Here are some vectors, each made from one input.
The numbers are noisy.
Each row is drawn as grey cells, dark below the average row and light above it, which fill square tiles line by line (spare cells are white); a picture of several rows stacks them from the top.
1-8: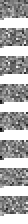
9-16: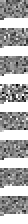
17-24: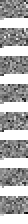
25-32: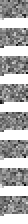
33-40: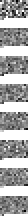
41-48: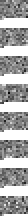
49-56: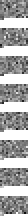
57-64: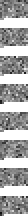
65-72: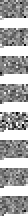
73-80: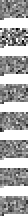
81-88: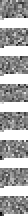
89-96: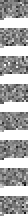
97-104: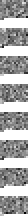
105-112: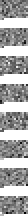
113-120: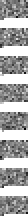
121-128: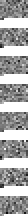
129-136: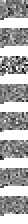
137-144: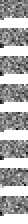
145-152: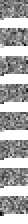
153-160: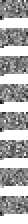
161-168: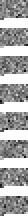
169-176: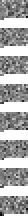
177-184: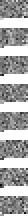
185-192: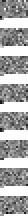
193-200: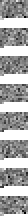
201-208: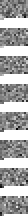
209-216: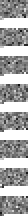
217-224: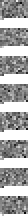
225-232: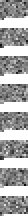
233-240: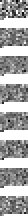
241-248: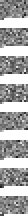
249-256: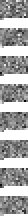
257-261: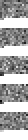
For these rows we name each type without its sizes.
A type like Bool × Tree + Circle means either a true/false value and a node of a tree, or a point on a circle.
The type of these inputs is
List(Line).
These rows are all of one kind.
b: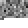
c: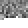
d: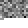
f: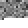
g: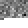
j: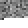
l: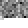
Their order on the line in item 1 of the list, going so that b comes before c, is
b, f, j, g, c, d, l.
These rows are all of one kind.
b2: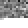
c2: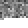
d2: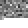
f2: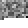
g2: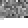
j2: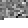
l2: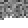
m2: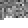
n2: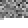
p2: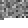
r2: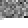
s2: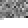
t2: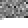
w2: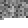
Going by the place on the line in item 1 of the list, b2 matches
n2, s2 and t2.
